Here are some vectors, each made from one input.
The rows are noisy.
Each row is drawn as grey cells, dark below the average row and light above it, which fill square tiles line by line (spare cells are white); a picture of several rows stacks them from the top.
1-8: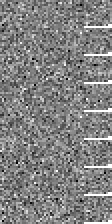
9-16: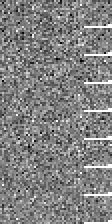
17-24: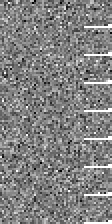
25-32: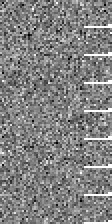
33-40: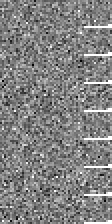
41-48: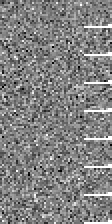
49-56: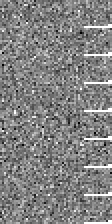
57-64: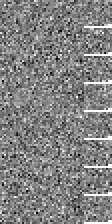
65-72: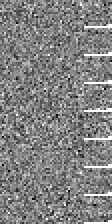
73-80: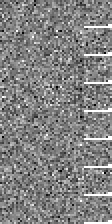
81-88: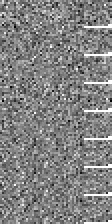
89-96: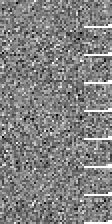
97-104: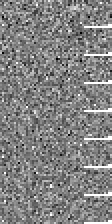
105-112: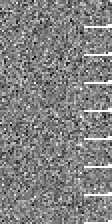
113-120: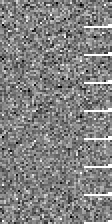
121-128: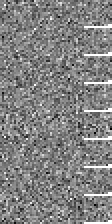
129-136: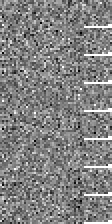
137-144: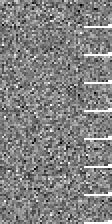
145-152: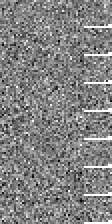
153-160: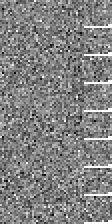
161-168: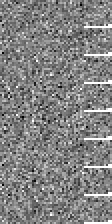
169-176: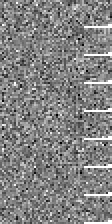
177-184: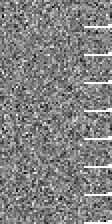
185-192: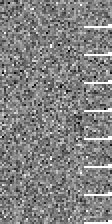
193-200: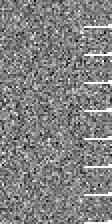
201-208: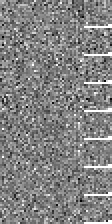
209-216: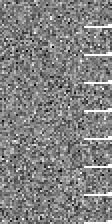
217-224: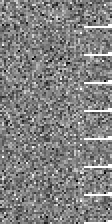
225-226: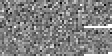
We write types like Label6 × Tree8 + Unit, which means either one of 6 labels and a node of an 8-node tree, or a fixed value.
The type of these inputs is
(Bool × Bool × Bool + Unit) × Circle19.
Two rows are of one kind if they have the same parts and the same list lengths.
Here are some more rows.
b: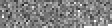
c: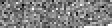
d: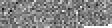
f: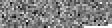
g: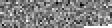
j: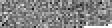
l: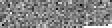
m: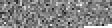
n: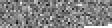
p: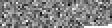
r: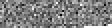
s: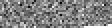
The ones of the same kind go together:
b, d, j, l, m, n
c, f, g, p, r, s

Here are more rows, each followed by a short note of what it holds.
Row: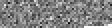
a point on a 19-point circle
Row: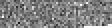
a point on a 19-point circle
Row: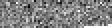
a point on a 19-point circle and three true/false values
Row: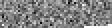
a point on a 19-point circle and three true/false values
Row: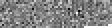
a point on a 19-point circle
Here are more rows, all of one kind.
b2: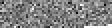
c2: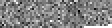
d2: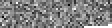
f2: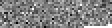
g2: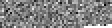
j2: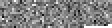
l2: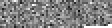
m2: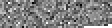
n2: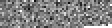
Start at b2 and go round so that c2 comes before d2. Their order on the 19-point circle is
b2, g2, n2, m2, c2, l2, j2, d2, f2.
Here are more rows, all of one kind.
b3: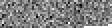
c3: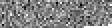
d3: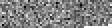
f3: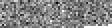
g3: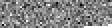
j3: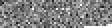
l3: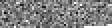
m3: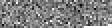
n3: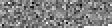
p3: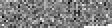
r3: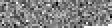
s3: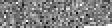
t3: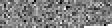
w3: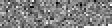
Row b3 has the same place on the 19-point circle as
c3, d3, g3 and m3.
